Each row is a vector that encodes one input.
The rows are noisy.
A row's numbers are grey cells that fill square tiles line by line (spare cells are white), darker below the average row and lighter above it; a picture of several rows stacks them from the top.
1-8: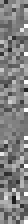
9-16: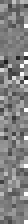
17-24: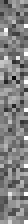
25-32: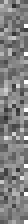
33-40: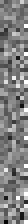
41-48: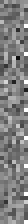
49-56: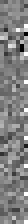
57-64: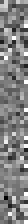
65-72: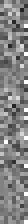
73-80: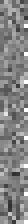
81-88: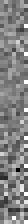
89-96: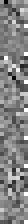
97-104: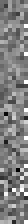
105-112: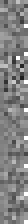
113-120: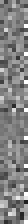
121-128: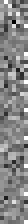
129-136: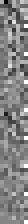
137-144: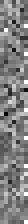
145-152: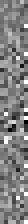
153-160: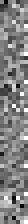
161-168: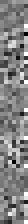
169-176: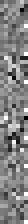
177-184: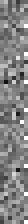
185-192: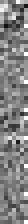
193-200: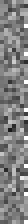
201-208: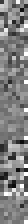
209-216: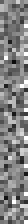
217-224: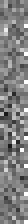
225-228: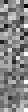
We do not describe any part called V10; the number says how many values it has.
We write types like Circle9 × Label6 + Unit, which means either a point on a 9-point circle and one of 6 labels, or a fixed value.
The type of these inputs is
Line7 × List2(V10) + List2(Line4).
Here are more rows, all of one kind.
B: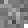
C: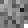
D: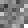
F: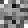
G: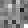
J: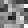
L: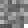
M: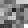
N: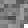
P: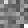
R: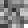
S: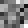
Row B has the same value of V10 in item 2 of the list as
C, N and P.
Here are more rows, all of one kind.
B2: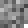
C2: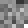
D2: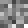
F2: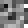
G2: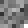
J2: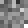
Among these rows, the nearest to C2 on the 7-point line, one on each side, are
D2 and J2.
